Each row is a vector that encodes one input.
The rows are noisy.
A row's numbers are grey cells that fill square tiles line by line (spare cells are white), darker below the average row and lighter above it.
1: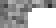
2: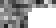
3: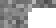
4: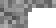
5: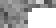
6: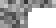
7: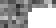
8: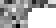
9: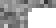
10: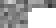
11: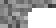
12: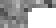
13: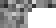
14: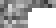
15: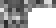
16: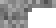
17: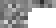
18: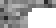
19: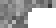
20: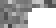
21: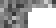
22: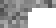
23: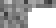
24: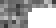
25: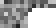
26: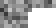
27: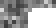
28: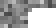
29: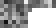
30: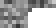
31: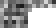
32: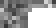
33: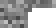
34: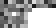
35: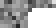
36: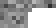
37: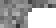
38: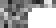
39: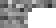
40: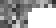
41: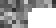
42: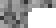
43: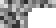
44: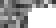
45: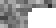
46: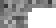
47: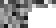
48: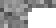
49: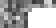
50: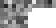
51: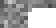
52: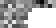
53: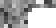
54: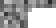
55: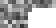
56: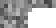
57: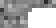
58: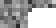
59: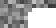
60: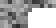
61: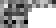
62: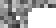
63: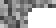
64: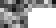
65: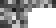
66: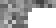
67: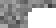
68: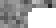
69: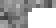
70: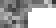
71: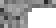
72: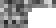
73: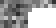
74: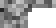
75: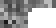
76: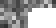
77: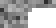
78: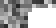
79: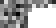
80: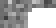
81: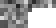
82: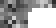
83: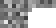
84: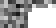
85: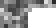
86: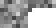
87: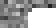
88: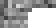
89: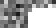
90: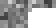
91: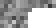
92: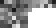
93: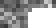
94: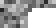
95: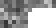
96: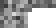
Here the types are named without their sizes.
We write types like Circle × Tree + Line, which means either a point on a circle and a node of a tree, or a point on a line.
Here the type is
Line + Tree × Tree.
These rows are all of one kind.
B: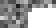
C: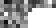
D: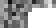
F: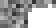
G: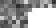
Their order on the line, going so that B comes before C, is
G, B, C, D, F.
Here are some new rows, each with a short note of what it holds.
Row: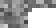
a node of each of two trees
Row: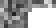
a point on a line
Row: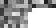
a node of each of two trees
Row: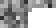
a node of each of two trees
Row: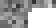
a point on a line
